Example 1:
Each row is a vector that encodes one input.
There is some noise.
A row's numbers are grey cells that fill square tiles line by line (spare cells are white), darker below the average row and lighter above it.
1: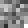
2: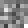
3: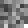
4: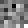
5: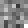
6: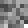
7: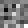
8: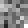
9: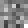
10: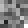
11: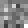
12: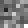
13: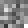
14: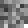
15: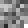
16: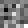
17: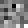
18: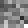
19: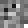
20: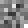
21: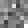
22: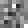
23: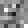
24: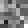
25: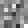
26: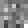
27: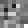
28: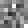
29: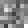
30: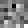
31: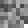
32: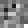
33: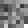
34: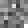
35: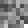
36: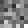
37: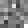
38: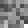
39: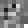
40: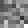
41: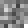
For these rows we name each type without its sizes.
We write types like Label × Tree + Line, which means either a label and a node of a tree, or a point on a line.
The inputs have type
Bool × Line × Line.
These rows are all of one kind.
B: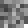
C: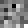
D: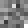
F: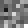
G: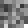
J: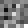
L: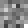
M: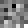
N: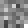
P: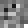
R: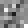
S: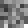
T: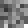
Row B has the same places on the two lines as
G, S and T.
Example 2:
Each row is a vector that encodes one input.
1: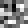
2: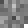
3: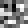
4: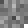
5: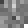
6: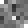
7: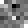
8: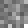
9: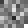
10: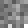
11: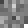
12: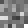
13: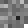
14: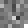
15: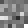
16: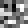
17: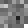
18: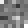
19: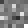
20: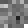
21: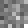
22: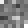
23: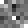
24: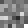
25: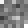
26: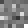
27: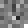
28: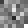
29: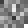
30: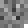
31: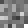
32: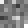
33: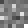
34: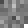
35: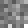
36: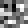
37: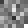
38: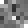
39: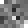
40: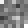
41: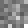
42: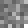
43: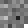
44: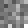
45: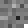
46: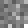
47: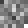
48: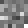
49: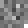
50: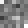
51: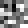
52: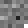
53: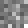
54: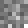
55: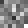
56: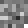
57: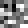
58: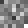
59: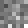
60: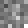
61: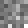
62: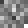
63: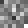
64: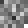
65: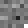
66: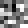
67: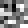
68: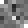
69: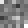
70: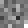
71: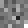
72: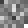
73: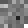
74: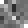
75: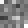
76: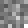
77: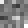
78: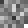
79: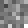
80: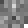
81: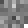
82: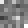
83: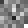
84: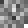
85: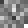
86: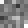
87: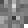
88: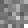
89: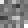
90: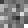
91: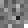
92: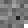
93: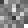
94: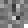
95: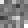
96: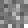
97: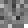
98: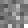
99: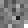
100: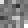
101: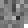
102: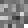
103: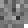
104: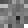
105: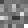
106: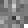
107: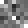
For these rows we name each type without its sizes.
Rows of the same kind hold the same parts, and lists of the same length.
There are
3 kinds of row.
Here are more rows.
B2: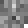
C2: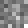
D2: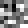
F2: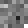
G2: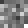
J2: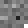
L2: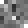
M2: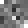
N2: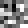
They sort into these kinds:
B2, C2
D2, N2
F2, G2, J2, L2, M2

